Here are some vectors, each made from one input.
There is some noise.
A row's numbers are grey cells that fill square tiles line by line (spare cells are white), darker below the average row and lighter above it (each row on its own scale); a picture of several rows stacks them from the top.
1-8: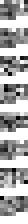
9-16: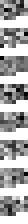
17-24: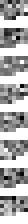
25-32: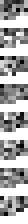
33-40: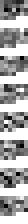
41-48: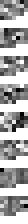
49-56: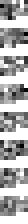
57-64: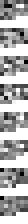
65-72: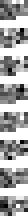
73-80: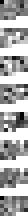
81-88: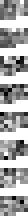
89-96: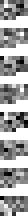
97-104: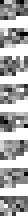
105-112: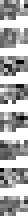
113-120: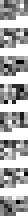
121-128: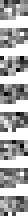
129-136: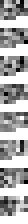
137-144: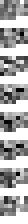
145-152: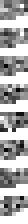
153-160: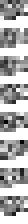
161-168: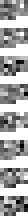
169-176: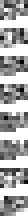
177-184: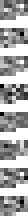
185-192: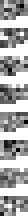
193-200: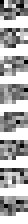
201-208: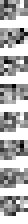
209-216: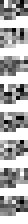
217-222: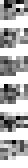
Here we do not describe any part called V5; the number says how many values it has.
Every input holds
a list of up to two items, each a true/false value and a value of V5.
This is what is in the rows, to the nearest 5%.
All of them are lists of up to two items, each a true/false value and a value of V5: about 5% are empty, 30% hold one and 65% two.
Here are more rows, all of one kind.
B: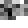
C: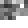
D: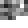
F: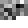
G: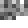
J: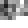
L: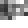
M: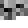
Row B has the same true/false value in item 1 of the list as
F and G.
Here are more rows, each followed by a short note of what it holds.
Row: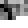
a list of one item
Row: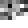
a list of two items
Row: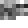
a list of one item
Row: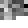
a list of two items
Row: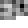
a list of two items
